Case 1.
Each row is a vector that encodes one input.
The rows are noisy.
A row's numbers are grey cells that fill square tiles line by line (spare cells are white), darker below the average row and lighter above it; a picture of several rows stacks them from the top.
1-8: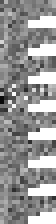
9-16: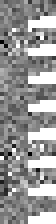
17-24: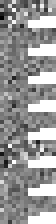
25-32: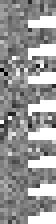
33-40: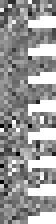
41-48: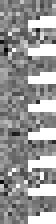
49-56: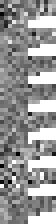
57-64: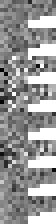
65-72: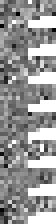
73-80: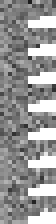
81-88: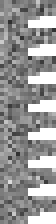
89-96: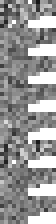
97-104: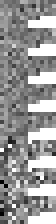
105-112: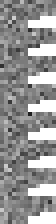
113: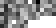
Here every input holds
either a point on each of two 5-point lines and four true/false values, or a node of a 9-node tree.
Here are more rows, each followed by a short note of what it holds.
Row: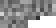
a point on each of two 5-point lines and four true/false values
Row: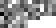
a node of a 9-node tree
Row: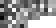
a node of a 9-node tree
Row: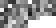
a node of a 9-node tree
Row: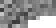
a point on each of two 5-point lines and four true/false values
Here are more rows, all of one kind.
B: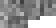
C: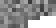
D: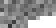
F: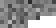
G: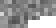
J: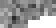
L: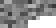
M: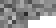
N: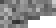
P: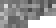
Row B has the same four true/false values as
D, G and J.
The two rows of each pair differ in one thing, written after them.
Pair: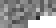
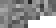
one of the four true/false values
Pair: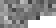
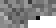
the place on one of the two 5-point lines
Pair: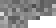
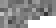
one of the four true/false values
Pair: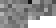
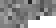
one of the four true/false values
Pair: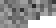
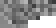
one of the four true/false values
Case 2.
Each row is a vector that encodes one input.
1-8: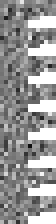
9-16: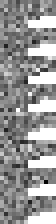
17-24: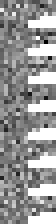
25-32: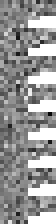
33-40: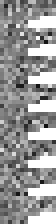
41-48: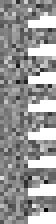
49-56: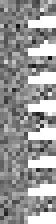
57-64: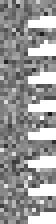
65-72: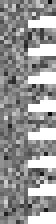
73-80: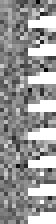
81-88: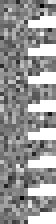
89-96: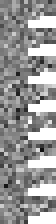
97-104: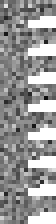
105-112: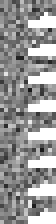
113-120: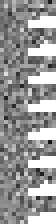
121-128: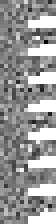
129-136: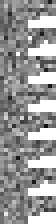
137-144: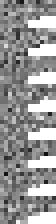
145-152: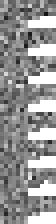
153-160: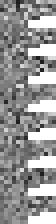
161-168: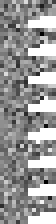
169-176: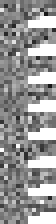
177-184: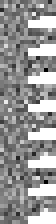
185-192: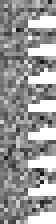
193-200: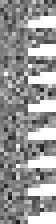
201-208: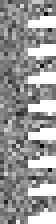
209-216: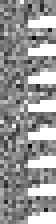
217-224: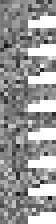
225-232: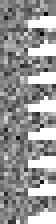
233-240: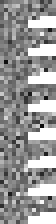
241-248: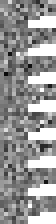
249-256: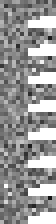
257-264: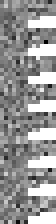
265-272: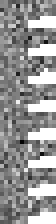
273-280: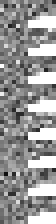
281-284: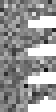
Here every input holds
four true/false values, together with a list of up to two points on a 10-point line.
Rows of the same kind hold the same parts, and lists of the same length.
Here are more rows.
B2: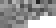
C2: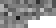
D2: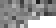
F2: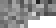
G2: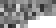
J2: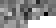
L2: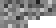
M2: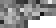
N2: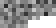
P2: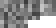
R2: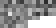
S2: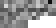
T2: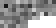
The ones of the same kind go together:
B2, D2, F2, S2
C2, J2, L2, N2, P2, T2
G2, M2, R2

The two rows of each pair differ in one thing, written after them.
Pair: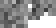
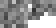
the place on the 10-point line in item 2 of the list
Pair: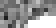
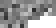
the place on the 10-point line in item 2 of the list
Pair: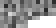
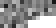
one of the four true/false values
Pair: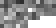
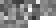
one of the four true/false values
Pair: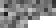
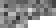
the place on the 10-point line in item 2 of the list
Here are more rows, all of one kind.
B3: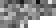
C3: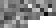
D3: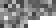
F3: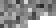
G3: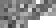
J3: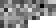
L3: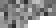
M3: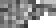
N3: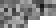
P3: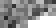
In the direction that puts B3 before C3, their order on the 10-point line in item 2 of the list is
D3, P3, B3, L3, J3, F3, G3, M3, N3, C3.
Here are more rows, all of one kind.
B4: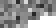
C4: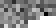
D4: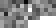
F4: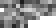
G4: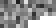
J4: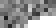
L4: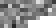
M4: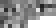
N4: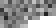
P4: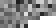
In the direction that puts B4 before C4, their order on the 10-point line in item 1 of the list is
F4, P4, G4, B4, D4, J4, N4, L4, M4, C4.
